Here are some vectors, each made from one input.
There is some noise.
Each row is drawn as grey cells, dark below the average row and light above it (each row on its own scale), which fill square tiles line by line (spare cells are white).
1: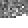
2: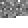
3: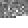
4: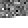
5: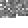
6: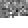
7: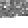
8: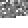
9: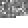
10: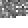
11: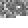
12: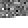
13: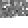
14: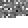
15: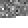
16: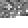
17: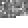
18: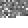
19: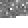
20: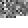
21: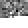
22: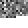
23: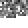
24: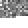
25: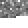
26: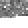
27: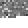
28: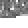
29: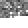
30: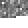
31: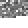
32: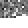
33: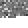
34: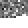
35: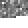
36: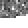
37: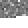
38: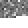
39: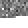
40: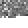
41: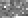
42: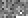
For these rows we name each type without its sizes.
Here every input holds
a point on a circle.
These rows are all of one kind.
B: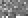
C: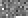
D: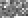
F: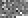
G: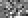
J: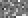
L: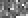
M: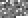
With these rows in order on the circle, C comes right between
G and L.
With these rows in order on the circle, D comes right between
B and G.
